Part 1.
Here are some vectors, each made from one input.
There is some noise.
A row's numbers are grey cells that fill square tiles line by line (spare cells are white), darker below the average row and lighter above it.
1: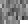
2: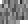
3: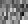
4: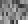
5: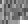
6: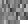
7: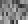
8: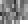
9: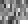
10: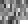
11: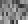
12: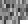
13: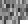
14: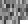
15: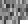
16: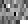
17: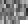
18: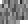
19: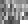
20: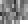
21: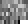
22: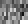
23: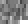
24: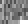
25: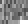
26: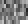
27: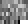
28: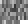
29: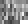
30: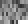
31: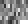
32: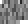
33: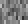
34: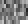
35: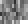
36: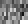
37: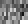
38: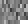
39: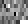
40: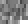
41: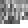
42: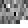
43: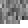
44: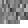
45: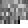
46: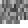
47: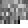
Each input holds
either a node of a 7-node tree, or three true/false values.
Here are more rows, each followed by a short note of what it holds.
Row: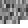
three true/false values
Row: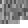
a node of a 7-node tree
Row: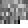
three true/false values
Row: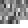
three true/false values
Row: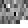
three true/false values
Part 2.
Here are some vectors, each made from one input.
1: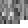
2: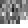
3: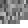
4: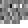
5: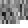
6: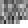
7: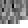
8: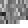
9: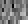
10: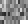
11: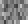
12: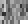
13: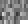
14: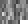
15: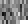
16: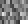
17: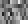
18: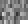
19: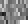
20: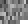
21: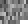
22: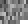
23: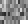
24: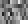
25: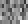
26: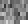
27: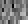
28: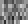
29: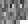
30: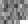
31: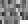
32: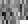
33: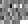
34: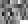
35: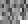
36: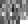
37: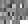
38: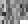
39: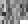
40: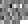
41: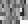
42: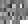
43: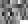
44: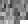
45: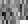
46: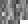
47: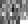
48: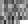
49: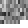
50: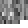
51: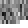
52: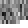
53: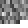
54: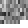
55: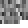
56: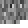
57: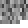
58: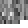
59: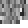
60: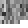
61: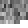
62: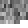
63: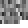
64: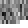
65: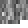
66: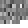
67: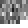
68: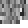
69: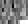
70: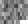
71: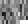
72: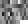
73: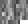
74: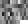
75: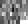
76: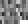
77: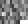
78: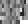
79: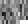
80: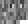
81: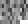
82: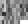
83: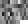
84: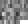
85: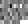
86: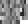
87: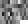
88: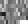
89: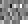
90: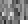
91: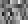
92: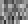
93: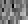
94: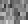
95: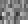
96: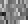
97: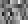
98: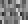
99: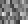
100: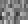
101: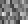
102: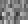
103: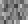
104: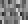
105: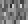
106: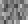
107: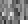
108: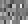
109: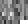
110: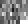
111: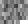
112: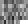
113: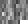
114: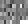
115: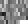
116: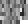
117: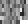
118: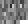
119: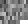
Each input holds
either a node of a 13-node tree, or three true/false values.
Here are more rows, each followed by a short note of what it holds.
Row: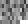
three true/false values
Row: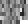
three true/false values
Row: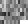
three true/false values
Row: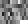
three true/false values
